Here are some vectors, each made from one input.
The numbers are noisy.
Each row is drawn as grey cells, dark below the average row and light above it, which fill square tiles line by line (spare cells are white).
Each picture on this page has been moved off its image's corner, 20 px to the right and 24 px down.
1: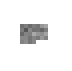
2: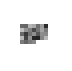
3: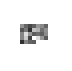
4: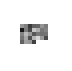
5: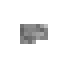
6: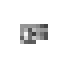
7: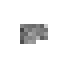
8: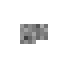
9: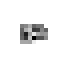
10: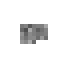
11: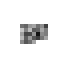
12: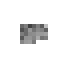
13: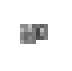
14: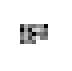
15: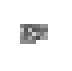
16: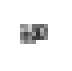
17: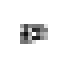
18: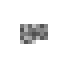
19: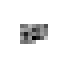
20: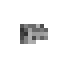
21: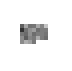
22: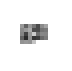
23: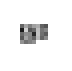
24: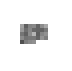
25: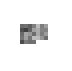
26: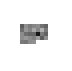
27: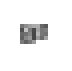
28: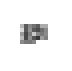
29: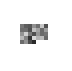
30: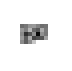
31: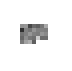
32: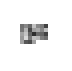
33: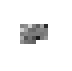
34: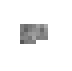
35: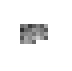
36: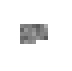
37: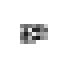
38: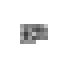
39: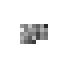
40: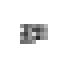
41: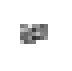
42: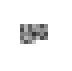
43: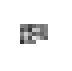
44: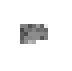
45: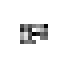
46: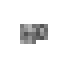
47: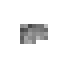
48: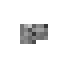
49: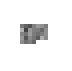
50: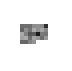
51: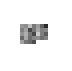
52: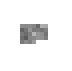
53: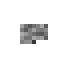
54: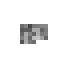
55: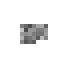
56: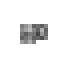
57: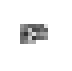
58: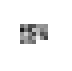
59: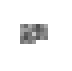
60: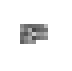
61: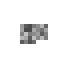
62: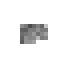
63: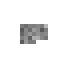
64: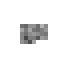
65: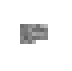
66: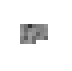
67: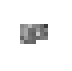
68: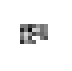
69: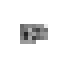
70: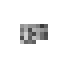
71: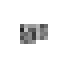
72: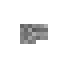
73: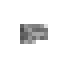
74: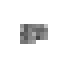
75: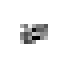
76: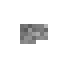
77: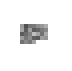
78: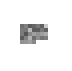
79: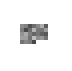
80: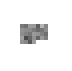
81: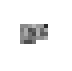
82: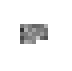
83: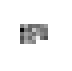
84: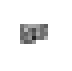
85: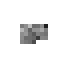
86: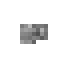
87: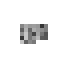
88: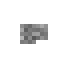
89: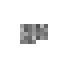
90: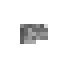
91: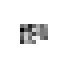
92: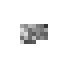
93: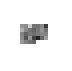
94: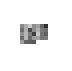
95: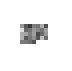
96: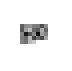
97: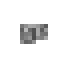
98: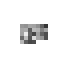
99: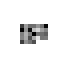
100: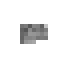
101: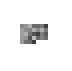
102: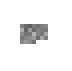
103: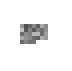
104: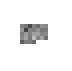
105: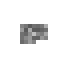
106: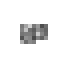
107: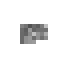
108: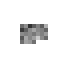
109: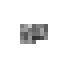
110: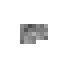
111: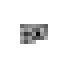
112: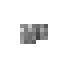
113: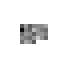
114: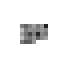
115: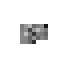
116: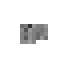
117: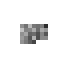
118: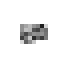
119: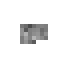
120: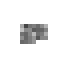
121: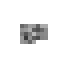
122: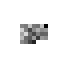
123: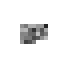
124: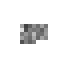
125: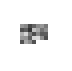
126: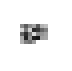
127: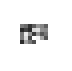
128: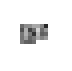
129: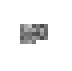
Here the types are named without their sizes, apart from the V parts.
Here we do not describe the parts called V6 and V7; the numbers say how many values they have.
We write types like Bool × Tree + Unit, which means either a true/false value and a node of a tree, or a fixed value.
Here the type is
Bool × Bool × Bool + (Line + V7) × V6.
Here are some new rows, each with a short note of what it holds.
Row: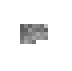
a point on a line and a value of V6
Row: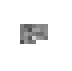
a point on a line and a value of V6
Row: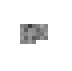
a value of V6 and a value of V7
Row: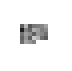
a value of V6 and a value of V7
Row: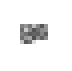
three true/false values
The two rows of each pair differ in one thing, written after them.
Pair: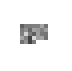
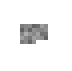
the value of V6
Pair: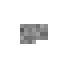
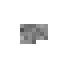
the value of V7
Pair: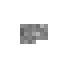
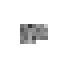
the value of V7
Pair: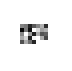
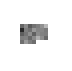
the value of V6
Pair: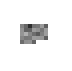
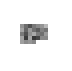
the value of V6
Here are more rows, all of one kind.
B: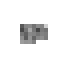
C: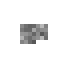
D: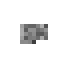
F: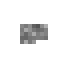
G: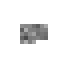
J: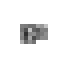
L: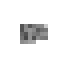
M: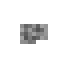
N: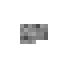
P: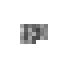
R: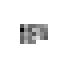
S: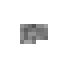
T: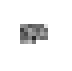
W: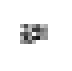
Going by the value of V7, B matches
C, D, J and P.
